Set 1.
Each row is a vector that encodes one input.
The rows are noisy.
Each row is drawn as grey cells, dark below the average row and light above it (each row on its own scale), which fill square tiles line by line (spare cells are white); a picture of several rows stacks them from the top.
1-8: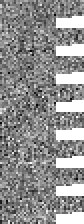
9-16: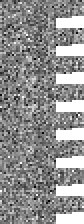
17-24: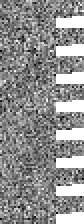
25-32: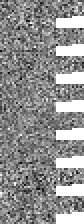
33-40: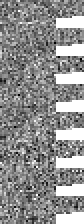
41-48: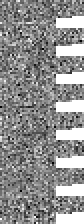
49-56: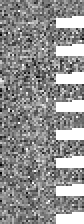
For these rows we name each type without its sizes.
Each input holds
four true/false values.
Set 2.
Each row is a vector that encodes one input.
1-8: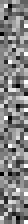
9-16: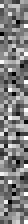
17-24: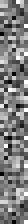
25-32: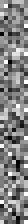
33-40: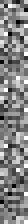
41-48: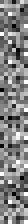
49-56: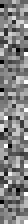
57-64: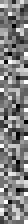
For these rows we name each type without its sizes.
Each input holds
a point on a line.
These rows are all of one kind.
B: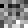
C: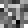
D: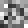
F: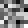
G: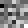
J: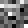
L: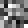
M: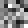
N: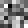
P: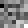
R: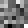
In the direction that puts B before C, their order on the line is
G, P, B, N, D, R, J, C, L, F, M.
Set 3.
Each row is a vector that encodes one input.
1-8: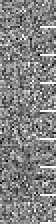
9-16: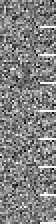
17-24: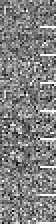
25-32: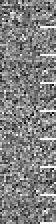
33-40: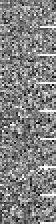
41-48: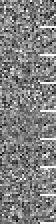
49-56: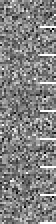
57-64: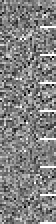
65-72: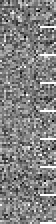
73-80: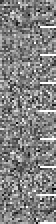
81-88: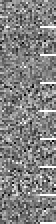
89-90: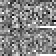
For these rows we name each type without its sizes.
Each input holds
a node of a tree.
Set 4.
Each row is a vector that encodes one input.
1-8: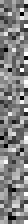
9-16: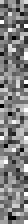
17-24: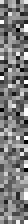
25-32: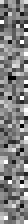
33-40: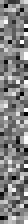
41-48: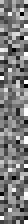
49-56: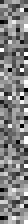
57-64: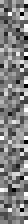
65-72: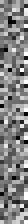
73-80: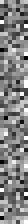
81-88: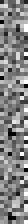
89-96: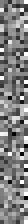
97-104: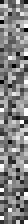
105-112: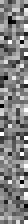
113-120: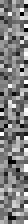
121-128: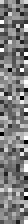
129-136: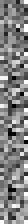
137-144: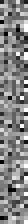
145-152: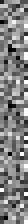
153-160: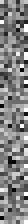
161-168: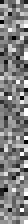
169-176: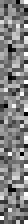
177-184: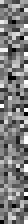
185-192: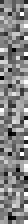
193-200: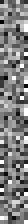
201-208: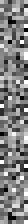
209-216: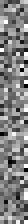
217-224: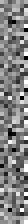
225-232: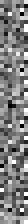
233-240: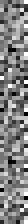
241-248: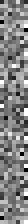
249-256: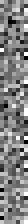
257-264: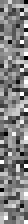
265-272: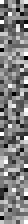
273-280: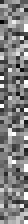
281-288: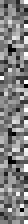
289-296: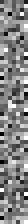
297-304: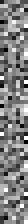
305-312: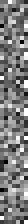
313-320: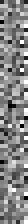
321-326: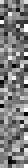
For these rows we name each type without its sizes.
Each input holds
four true/false values.
